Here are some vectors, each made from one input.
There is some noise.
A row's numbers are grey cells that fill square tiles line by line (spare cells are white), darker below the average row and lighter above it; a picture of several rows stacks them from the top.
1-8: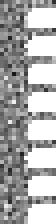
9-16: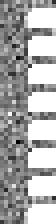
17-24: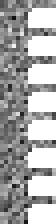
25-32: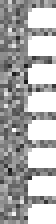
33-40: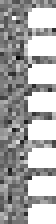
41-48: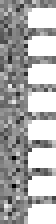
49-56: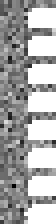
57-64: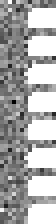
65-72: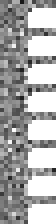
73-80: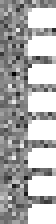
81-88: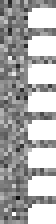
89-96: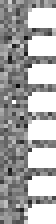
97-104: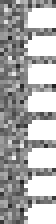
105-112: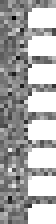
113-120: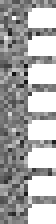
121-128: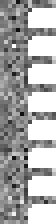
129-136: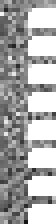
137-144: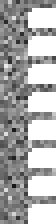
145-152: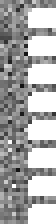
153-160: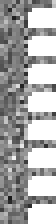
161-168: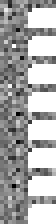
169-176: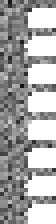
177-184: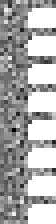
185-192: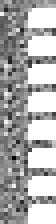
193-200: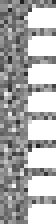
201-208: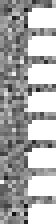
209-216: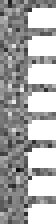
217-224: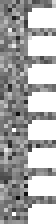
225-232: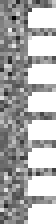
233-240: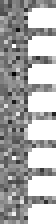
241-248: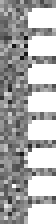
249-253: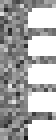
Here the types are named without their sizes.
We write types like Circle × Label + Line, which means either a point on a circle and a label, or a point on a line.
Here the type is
Bool × (Circle + Label).
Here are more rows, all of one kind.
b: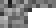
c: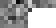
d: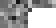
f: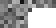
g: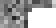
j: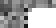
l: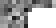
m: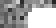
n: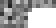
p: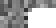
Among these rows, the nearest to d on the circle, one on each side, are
c and g.
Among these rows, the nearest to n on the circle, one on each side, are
b and m.
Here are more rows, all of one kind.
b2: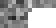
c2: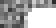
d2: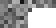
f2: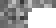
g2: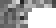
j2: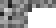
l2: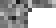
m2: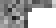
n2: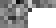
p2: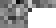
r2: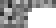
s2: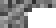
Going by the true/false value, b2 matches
c2, f2, g2 and r2.
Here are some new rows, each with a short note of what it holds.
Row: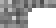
a label and a true/false value
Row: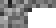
a point on a circle and a true/false value
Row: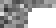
a label and a true/false value
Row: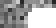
a point on a circle and a true/false value
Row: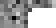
a point on a circle and a true/false value
